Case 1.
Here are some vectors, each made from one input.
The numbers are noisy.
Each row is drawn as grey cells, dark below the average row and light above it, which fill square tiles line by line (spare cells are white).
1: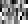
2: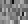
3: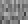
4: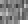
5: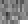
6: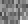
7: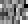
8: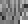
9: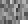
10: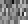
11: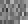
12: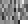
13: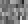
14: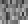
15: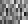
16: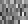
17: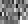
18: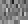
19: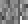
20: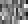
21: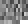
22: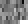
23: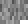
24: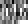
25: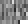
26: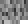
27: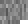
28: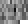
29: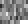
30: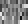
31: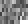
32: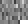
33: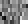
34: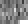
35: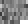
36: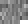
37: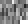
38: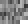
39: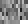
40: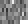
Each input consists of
a point on a 4-point line.
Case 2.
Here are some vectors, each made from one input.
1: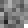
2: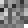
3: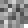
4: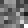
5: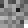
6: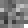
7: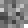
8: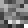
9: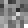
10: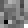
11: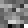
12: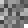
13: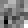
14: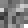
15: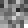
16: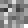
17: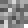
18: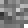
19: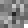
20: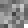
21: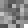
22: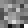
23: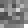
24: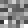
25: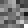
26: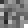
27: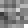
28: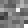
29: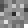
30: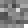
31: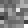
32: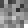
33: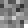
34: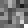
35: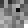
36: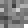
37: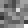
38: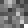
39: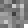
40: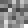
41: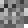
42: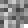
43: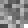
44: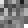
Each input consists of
one of 8 labels.
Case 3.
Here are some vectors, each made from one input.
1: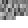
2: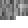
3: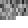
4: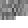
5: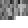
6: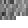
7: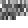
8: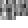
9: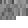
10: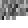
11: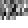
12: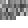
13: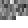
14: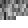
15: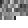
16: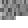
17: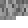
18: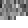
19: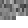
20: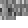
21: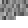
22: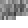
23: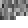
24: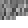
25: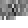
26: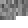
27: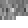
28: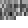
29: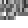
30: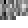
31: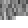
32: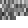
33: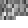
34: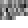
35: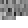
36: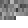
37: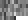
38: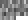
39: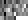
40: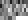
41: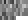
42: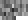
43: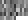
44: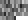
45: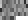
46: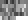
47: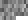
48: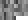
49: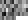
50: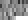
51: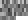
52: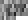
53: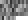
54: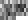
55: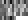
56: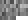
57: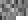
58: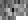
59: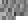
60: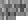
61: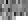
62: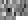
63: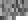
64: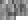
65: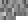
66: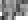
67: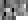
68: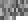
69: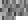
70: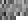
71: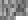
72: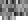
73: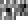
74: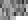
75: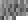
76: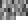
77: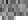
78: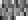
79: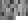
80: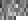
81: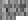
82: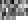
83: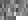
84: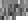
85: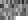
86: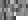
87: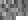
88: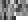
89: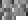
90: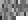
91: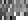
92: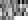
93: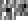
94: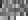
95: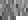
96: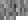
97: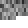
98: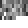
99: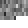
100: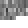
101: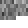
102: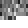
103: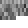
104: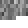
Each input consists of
one of 5 labels.
